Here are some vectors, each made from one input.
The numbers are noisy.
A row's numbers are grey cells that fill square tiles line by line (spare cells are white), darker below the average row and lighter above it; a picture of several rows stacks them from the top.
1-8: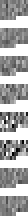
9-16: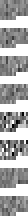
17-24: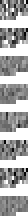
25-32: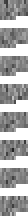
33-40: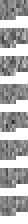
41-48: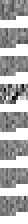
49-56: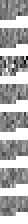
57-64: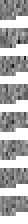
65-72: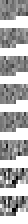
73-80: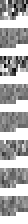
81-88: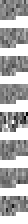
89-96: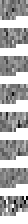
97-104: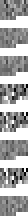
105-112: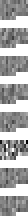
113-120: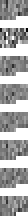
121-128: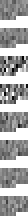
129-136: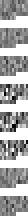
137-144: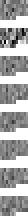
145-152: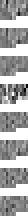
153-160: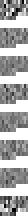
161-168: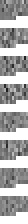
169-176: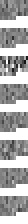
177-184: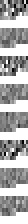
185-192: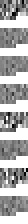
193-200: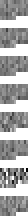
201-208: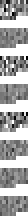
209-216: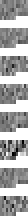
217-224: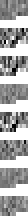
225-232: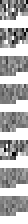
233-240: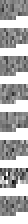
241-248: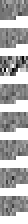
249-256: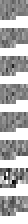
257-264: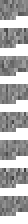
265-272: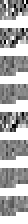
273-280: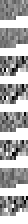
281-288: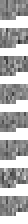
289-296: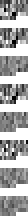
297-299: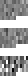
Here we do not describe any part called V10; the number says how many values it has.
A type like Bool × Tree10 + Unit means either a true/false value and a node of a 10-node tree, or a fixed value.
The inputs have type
(Bool × V10 + Unit) × Line11 + Line8.
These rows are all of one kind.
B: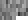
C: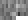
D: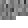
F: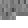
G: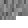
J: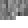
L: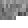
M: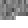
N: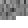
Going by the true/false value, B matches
G, J and M.
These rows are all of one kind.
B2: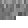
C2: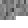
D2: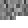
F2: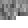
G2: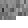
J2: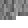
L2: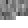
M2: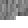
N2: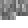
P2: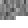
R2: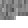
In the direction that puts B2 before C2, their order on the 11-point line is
B2, J2, F2, G2, R2, M2, C2, D2, N2, L2, P2.
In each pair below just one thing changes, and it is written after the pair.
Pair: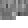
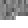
the true/false value
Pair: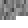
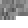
the place on the 11-point line
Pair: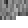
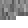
the true/false value
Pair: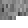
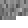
the value of V10
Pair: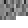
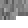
the value of V10
